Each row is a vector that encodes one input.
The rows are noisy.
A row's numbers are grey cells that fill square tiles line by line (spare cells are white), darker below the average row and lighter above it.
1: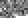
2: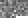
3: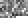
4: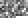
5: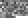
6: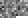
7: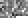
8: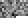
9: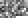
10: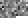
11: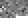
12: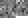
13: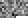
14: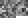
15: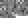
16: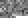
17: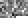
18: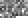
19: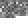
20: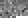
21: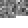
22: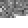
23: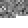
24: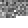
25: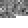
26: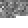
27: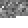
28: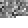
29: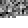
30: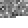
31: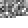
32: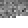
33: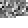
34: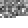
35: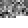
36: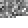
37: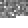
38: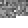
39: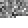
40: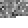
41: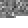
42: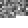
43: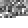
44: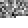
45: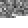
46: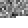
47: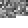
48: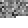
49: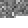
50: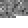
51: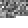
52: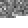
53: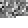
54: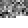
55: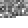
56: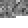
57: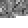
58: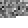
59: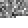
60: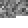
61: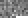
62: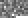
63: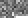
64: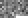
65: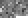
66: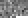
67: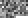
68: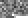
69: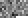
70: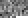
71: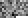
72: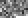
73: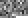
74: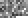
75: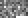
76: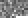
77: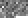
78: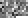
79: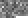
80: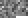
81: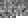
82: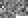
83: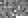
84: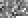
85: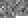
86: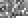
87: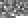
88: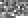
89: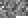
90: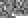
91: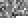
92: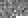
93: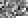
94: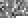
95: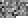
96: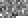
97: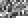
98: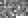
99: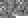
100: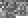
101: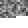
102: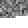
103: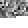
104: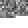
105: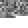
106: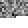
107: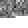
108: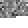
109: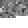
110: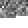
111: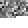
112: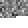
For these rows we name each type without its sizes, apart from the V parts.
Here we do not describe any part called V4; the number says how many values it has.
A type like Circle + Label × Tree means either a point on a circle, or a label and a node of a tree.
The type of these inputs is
Bool × Bool × Bool + Line × List(V4).
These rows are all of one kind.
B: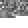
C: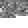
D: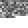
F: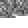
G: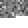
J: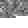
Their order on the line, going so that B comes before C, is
G, B, F, J, D, C.
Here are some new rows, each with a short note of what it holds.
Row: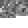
a point on a line, together with a list of one item
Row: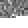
a point on a line, together with the empty list
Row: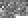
a point on a line, together with a list of two items
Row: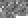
a point on a line, together with a list of one item
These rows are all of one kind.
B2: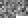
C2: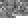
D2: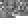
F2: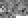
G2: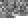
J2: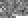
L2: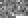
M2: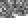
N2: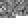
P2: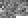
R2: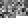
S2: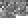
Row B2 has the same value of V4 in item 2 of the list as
J2, L2, N2 and S2.
